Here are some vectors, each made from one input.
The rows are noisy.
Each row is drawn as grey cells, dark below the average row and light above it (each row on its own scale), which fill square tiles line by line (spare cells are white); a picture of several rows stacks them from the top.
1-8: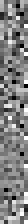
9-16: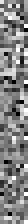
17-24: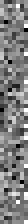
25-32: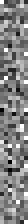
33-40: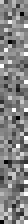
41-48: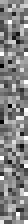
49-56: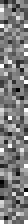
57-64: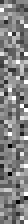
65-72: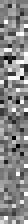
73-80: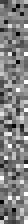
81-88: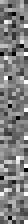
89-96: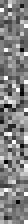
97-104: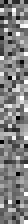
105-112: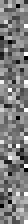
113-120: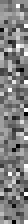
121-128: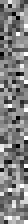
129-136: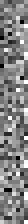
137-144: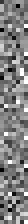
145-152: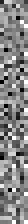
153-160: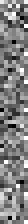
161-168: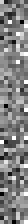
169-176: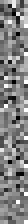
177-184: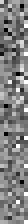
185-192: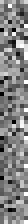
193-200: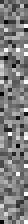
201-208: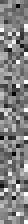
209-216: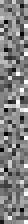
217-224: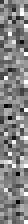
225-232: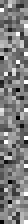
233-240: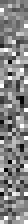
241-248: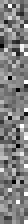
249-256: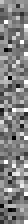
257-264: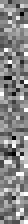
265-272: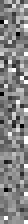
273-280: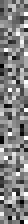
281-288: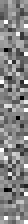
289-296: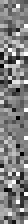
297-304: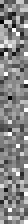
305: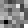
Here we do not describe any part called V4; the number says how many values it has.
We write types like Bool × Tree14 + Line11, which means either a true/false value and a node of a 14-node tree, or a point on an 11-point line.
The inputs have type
(Bool × Circle8 + V4) × Label8 × Label11 + Unit.
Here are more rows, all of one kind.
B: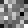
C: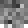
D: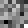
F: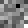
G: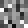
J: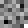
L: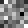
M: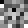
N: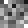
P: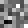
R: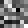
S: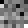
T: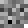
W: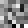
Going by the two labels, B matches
D, F, L and S.
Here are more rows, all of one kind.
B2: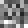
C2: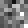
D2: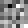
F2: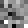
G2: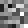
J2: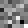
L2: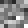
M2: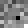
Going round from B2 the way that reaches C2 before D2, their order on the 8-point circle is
B2, C2, D2, M2, F2, L2, G2, J2.
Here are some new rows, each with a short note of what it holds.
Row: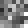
a fixed value
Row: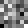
one of 8 labels, one of 11 labels and a value of V4
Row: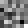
a point on an 8-point circle, one of 8 labels, one of 11 labels and a true/false value
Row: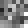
a fixed value
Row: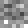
a point on an 8-point circle, one of 8 labels, one of 11 labels and a true/false value
